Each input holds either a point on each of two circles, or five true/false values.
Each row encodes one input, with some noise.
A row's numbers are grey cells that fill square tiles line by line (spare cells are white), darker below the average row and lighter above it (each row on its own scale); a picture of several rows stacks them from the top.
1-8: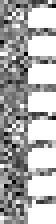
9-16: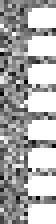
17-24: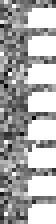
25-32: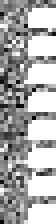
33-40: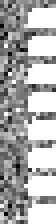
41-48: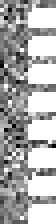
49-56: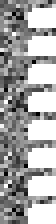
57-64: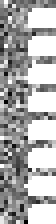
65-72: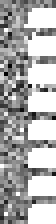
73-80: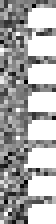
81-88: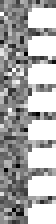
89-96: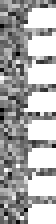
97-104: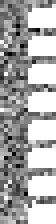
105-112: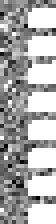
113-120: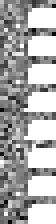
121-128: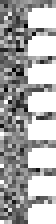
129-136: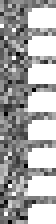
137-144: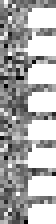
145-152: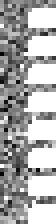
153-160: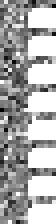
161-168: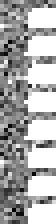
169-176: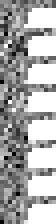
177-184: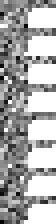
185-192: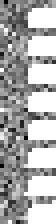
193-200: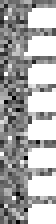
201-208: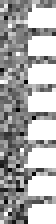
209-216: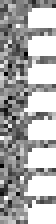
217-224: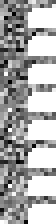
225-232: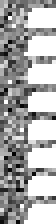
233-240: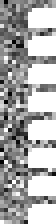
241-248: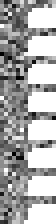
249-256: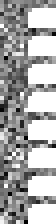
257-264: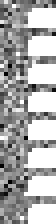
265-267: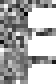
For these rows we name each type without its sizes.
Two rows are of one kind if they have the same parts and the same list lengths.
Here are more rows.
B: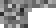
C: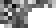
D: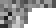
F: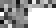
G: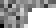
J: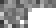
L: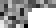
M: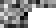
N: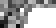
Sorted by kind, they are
B, C, D, G, L, N
F, J, M

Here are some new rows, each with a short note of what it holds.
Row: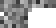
a point on each of two circles
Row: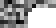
five true/false values
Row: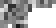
five true/false values
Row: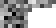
five true/false values
